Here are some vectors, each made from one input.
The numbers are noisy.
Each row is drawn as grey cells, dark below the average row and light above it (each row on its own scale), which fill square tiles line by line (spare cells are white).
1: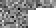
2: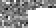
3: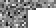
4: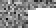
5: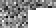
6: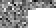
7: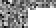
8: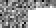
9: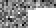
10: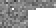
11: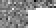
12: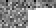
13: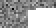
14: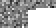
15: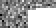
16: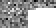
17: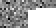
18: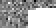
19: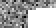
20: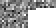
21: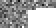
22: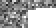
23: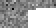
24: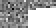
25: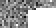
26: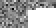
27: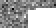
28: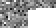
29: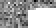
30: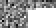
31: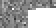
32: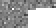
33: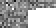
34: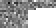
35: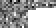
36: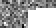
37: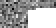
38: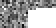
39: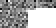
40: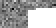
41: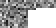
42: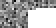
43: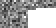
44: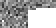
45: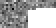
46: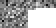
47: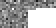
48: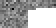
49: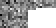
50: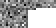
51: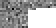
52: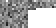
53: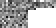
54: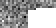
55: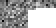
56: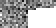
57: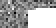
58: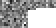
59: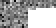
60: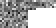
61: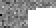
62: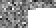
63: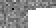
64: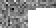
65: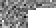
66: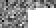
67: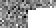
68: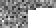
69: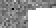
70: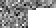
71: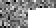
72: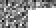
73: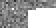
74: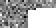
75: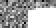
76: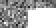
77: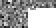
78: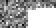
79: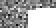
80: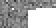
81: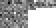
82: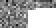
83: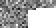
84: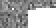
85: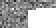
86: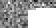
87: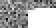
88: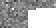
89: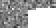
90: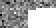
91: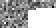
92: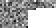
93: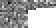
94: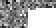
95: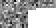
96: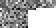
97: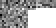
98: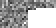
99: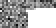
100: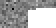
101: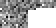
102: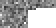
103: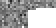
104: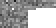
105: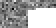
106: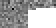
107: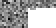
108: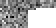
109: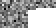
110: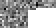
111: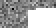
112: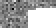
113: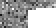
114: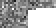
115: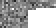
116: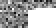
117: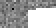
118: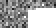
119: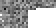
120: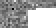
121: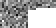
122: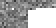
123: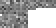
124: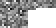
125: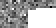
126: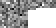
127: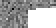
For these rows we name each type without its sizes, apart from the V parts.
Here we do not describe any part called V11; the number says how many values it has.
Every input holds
a point on a line, four true/false values and a value of V11.
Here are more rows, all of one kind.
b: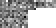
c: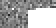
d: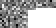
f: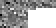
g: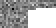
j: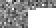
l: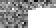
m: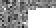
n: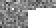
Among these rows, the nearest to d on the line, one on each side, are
f and j.
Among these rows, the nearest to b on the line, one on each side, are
l and m.
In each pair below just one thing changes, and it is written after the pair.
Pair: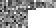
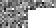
the place on the line
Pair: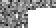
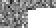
the value of V11
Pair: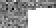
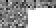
one of the four true/false values
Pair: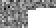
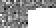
one of the four true/false values
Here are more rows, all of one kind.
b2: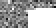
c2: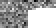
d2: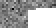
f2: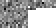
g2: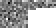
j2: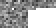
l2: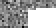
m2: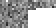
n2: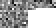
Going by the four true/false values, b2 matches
c2 and n2.
